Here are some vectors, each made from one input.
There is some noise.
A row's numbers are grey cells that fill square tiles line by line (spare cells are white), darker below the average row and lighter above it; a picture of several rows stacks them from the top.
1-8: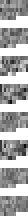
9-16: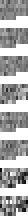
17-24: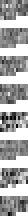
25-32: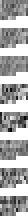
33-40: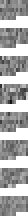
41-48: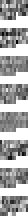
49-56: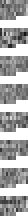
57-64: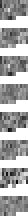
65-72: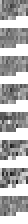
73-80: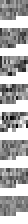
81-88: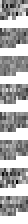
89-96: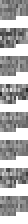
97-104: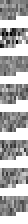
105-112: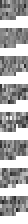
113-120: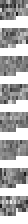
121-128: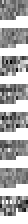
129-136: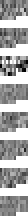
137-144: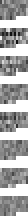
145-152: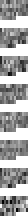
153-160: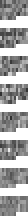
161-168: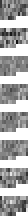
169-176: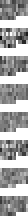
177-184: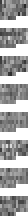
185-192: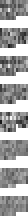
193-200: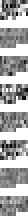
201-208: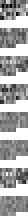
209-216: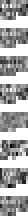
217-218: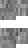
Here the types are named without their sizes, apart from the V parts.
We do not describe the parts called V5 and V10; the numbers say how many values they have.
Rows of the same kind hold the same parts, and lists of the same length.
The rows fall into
4 kinds.
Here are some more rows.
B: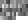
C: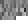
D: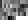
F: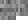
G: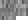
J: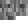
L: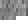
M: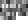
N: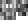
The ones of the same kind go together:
B, M, N
C
D, J
F, G, L

